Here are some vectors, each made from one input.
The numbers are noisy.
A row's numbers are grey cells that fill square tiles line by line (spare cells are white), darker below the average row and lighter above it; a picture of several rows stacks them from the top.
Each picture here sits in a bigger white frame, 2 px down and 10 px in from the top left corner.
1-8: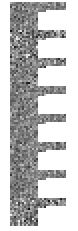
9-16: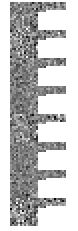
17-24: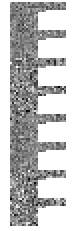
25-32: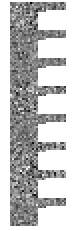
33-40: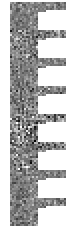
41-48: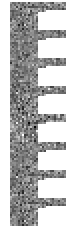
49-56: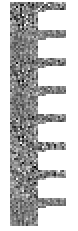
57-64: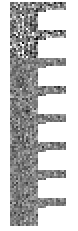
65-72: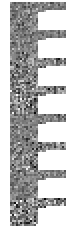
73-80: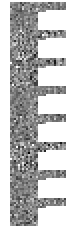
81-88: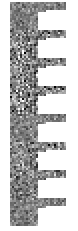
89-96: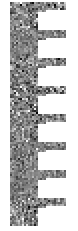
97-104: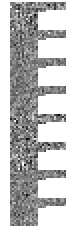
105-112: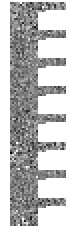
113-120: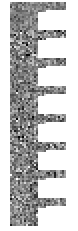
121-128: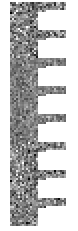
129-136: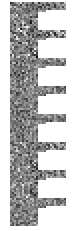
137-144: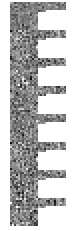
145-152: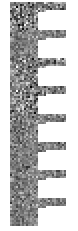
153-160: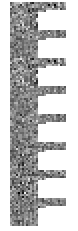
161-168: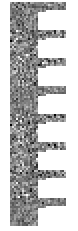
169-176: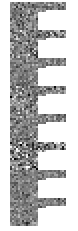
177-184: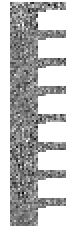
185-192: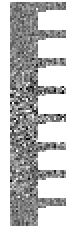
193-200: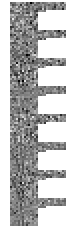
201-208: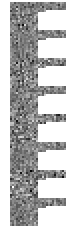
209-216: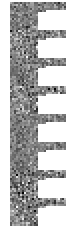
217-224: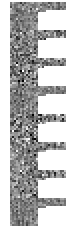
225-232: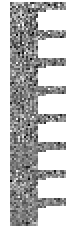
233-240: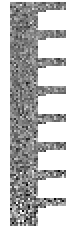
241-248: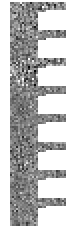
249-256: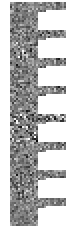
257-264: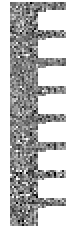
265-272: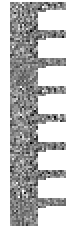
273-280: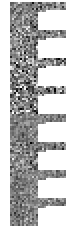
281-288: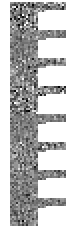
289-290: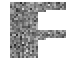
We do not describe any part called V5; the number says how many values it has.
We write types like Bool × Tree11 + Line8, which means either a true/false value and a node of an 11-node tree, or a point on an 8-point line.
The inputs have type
Circle10 × Line7 × V5 + Label10.
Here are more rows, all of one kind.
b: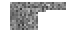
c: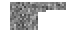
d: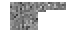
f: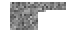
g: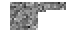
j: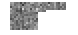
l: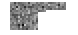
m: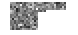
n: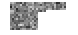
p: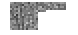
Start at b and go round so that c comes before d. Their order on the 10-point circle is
b, c, m, n, j, d, p, l, g, f.
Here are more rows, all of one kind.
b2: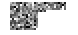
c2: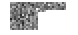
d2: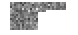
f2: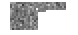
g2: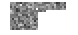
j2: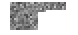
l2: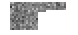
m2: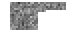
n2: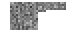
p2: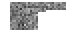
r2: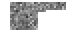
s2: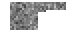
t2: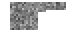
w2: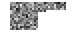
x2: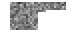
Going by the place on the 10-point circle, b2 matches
j2, m2, r2 and x2.
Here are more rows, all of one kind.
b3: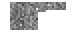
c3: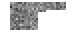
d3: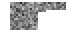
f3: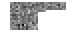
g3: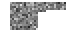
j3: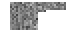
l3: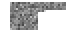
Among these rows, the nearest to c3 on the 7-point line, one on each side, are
b3 and f3.
